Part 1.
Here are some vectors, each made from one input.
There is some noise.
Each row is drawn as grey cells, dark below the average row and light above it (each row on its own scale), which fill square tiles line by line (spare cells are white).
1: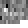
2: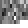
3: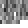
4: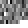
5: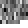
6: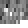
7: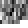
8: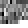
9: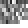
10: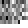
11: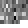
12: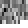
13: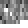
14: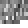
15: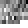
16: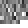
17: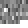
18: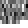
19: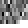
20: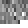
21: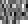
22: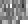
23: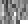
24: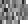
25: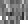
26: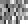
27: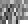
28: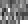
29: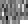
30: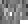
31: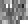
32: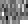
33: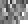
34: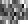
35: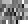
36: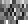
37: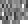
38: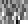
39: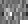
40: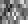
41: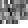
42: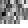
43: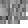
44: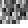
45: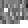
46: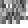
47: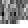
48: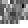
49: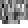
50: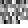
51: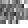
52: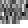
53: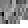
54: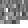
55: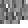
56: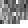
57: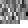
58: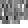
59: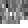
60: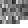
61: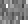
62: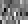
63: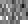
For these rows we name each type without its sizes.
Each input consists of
either a fixed value, or a label and three true/false values.
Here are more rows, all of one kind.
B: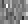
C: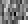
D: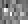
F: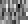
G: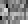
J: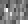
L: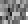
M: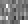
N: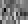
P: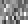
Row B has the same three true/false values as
C, L and M.
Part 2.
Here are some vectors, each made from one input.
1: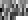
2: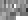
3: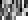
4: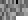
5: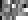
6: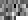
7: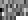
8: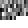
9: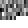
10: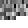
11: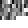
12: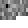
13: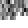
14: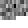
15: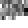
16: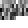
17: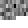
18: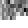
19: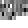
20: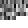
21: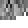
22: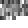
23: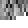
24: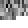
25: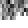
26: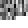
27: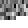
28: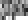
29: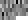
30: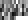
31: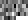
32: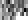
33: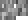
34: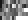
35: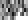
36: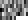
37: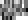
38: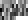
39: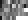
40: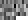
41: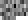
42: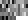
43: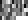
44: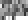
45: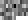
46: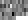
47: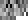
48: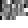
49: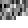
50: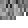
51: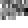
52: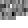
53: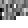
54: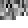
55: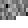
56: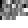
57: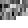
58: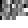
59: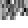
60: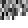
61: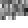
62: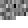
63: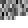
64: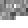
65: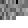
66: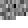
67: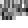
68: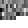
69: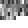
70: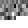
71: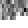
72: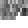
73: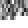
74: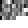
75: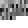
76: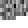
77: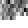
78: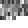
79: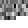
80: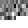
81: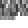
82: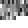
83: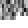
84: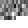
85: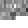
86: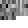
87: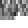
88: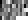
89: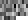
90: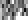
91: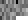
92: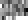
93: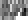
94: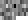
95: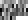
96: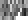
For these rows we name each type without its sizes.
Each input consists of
a label and a true/false value.
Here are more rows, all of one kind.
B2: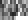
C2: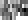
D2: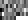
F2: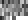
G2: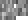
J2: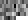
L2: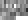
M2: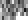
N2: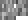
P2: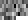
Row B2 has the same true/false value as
C2, L2 and M2.
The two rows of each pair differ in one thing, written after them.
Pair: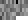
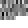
the true/false value
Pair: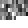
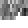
the true/false value
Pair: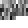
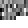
the true/false value
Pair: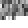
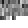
the true/false value
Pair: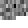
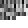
the true/false value
